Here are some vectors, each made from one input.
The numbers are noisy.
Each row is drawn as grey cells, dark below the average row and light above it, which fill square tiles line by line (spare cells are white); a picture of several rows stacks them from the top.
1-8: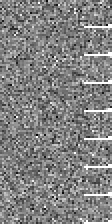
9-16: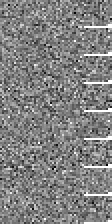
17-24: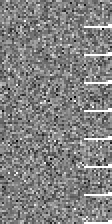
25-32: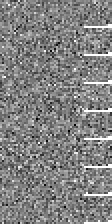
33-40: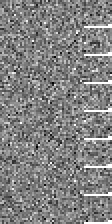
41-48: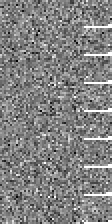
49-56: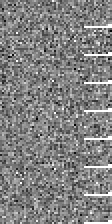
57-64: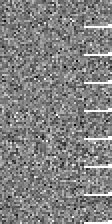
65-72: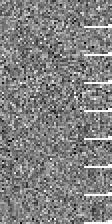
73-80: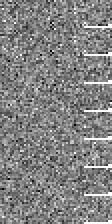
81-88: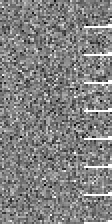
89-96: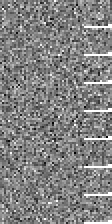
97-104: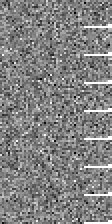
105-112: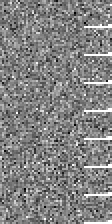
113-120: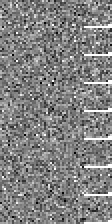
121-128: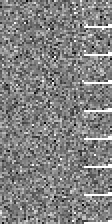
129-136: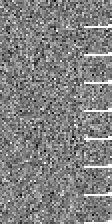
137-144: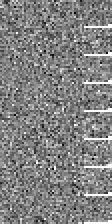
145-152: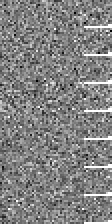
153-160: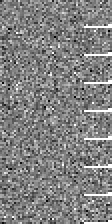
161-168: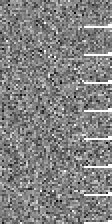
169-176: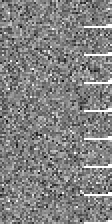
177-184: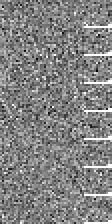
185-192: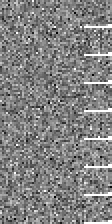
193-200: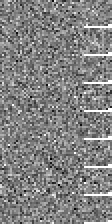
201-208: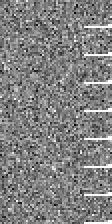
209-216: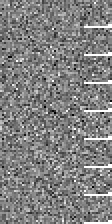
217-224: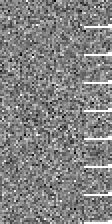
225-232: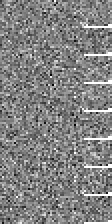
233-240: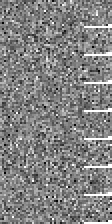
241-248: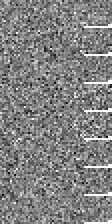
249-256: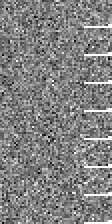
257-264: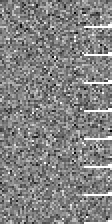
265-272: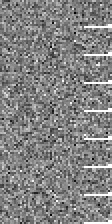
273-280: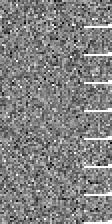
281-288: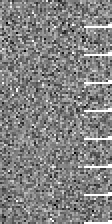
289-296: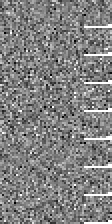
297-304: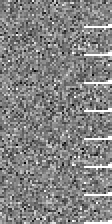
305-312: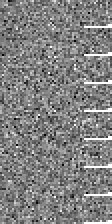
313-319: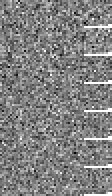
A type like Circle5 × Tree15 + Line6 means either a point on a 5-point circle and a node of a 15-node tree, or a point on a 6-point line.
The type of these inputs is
Label5 × (Label5 × Label5 × Label5 + Unit) × Line12.
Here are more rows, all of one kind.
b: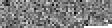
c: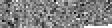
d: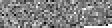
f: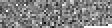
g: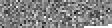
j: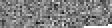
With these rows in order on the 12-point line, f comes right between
d and j.
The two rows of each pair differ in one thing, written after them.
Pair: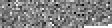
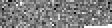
the place on the 12-point line
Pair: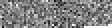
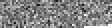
the label
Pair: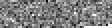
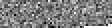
the label
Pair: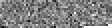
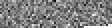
the label
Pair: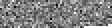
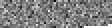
the place on the 12-point line
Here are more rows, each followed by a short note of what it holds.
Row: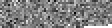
one of 5 labels and a point on a 12-point line
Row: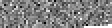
one of 5 labels and a point on a 12-point line
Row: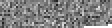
one of 5 labels and a point on a 12-point line
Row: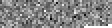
four labels (each one of 5) and a point on a 12-point line
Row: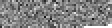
four labels (each one of 5) and a point on a 12-point line
